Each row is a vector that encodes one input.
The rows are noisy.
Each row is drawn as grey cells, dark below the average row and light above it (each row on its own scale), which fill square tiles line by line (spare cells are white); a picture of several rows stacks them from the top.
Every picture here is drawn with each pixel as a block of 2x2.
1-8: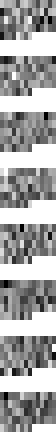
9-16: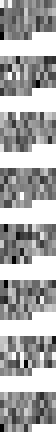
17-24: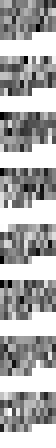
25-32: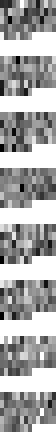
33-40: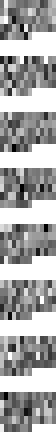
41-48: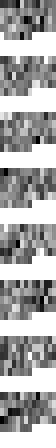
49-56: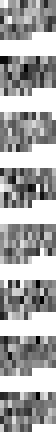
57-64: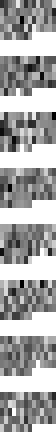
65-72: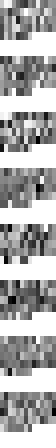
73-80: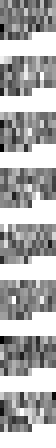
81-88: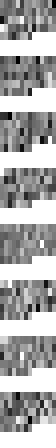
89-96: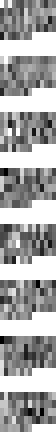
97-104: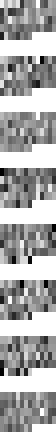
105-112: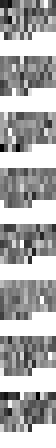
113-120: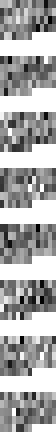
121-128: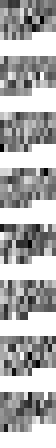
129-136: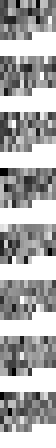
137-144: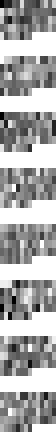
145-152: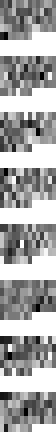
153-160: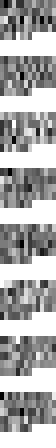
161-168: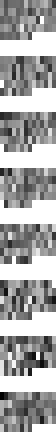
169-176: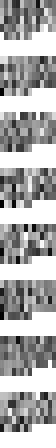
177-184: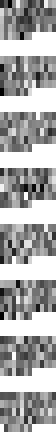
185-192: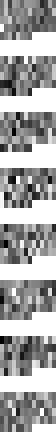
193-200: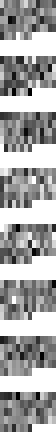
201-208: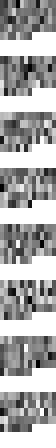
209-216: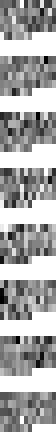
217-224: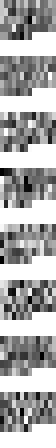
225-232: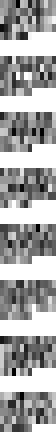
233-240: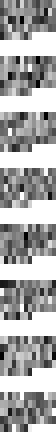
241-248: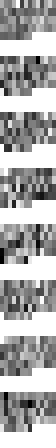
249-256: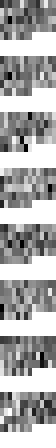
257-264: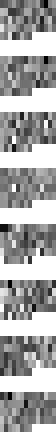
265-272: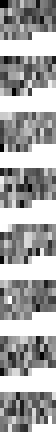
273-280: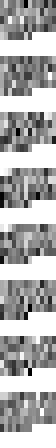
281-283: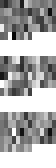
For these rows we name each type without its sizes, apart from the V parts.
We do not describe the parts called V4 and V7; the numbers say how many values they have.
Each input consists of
a label and a value of V4, together with either three true/false values, or a value of V7.
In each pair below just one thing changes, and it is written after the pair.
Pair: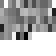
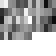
the value of V4
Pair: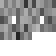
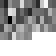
the label
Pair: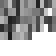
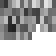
the value of V7
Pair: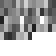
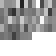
the value of V4
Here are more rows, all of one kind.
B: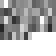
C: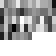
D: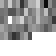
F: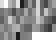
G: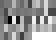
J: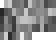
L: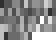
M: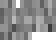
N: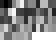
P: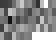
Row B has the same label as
C, D, M and P.
